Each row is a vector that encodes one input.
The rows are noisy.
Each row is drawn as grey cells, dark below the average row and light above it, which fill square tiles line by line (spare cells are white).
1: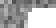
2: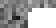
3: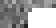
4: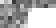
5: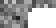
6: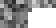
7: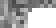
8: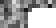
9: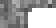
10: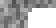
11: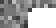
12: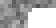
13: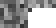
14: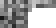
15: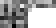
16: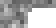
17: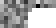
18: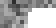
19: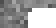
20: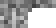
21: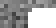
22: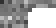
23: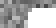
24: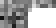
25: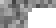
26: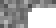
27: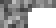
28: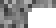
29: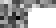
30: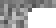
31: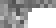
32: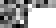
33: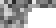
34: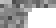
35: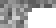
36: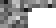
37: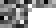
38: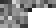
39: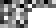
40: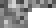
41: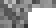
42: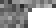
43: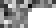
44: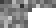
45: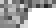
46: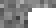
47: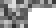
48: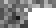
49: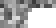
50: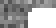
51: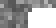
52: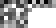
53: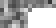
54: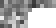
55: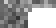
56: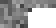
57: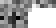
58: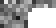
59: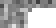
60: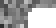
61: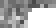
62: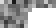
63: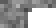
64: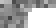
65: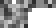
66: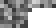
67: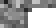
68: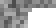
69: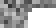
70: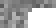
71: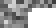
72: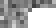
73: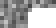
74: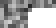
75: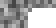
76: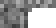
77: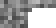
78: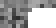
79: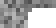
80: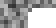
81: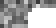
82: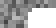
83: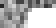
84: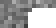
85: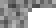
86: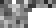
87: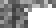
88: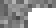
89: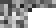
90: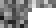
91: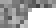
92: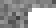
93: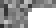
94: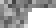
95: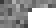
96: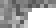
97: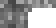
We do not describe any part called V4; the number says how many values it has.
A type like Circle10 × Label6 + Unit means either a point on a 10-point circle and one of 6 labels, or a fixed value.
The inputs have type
List2(Bool × V4).
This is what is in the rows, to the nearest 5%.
All of them are lists of up to two items, each a true/false value and a value of V4: about 5% are empty, 40% hold one and 55% two.
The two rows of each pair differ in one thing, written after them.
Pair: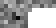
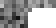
the true/false value in item 2 of the list
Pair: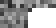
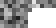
the true/false value in item 1 of the list
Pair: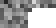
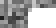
the true/false value in item 2 of the list
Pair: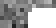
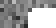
the value of V4 in item 1 of the list
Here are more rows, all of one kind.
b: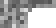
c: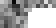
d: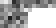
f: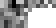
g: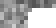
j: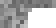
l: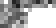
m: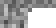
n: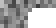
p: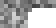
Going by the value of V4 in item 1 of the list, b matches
d, j and p.
